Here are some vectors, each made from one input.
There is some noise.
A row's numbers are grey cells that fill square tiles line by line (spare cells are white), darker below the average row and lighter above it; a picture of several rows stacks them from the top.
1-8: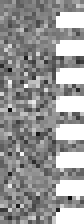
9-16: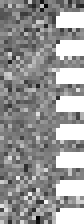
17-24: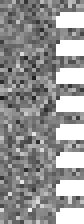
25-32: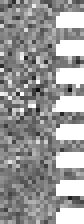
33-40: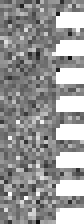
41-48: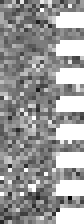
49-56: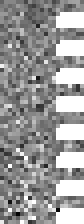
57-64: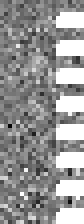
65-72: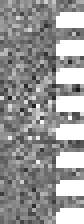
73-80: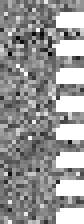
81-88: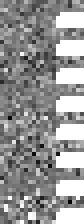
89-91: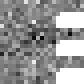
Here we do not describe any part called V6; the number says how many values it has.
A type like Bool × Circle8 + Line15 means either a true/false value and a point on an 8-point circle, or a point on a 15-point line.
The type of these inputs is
Bool × (Line3 × Line4 + V6).
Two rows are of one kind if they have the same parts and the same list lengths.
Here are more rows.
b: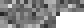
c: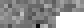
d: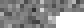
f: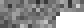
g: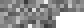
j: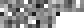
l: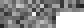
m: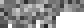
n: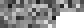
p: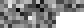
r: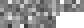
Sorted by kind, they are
b, g, l, m, p, r
c, d, f, j, n

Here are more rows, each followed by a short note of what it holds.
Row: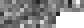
a point on a 3-point line, a point on a 4-point line and a true/false value
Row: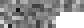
a point on a 3-point line, a point on a 4-point line and a true/false value
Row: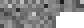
a true/false value and a value of V6
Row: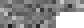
a point on a 3-point line, a point on a 4-point line and a true/false value
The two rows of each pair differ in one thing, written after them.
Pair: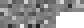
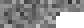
the true/false value
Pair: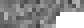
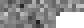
the place on the 4-point line
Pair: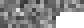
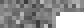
the place on the 4-point line
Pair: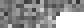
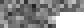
the place on the 3-point line
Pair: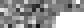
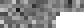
the place on the 3-point line
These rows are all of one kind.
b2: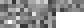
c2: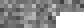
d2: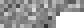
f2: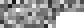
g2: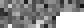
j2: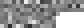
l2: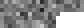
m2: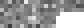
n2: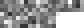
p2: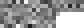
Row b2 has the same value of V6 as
d2 and f2.
